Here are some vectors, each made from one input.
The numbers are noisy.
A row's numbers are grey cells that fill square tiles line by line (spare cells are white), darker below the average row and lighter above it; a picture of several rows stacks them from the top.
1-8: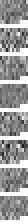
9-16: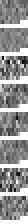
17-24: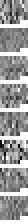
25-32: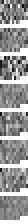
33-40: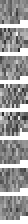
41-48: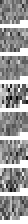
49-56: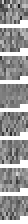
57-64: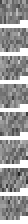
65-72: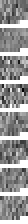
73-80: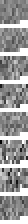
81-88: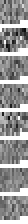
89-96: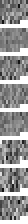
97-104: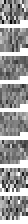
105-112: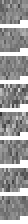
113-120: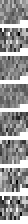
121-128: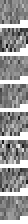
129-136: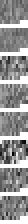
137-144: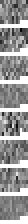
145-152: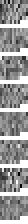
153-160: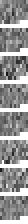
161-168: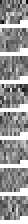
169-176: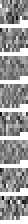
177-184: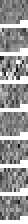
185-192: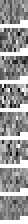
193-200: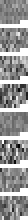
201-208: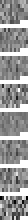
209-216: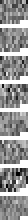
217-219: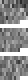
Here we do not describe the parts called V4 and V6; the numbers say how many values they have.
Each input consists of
a point on a 7-point line and a value of V4, together with either a point on a 7-point line, or a value of V6.
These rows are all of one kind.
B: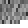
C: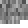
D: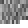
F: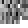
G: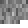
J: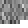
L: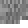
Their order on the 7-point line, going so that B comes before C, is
B, C, L, D, G, F, J.
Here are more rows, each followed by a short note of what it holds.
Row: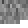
a point on a 7-point line, a value of V4 and a value of V6
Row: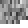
a point on a 7-point line, a value of V4 and a value of V6
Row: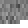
a point on each of two 7-point lines and a value of V4
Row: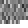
a point on each of two 7-point lines and a value of V4
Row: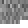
a point on a 7-point line, a value of V4 and a value of V6
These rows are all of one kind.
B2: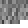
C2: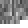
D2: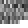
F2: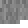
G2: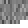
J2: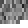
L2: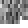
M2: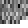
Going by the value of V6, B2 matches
F2 and G2.
